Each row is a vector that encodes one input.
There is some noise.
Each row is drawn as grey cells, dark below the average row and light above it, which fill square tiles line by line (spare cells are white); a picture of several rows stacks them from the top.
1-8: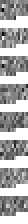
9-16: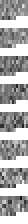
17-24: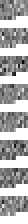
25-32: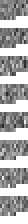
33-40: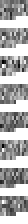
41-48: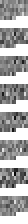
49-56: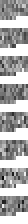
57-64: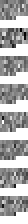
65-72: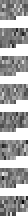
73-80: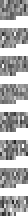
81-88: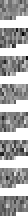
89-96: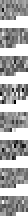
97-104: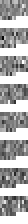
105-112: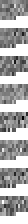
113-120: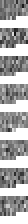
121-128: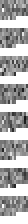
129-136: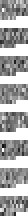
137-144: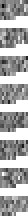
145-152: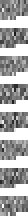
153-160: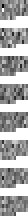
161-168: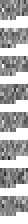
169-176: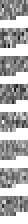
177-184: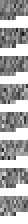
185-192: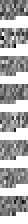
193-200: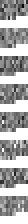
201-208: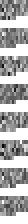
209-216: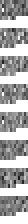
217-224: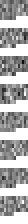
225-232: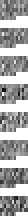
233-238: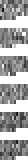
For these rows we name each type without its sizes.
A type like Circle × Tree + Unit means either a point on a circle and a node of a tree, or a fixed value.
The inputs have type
(Bool × Bool × Bool × Bool + Unit) × (Tree + Unit).
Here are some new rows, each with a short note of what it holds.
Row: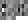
a fixed value
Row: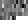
four true/false values
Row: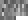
a node of a tree and four true/false values
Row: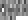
a node of a tree
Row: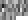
a node of a tree
